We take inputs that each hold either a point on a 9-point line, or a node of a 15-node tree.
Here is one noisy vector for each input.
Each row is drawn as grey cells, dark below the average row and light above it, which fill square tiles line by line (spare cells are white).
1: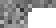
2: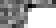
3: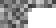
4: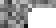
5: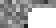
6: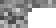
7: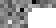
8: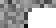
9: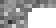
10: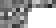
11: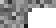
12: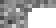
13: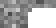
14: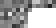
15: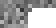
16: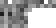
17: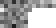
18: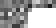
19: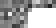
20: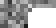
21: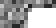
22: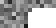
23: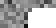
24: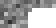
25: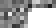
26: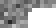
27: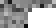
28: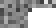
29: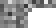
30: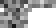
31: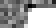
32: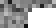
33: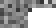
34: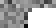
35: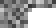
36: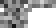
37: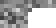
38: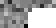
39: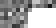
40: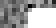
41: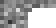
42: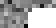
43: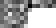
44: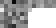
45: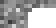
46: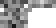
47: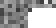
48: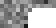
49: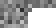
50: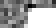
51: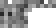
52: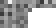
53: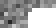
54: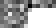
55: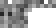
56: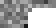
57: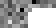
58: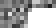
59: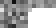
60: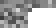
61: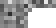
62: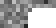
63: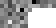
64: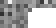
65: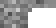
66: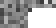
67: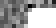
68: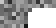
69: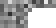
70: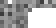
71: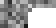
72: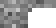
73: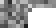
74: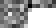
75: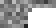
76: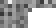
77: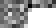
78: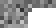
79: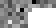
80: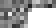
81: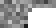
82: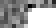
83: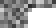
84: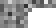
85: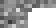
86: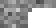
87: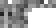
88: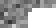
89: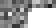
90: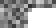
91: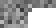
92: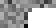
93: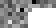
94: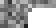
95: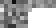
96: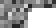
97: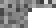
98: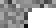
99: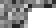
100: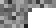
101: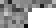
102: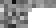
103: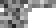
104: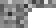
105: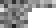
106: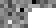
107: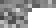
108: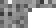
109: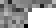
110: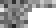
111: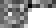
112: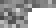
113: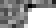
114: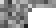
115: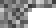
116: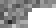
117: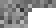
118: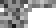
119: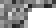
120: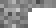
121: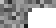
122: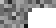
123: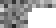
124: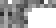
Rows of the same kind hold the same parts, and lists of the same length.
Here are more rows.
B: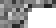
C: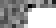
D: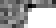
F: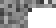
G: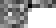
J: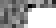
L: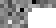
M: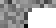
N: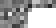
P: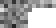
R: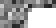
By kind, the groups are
B, C, D, G, J, N, P, R
F, L, M

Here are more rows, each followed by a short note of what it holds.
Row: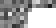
a point on a 9-point line
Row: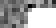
a point on a 9-point line
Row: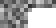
a point on a 9-point line
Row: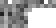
a node of a 15-node tree
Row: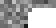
a node of a 15-node tree
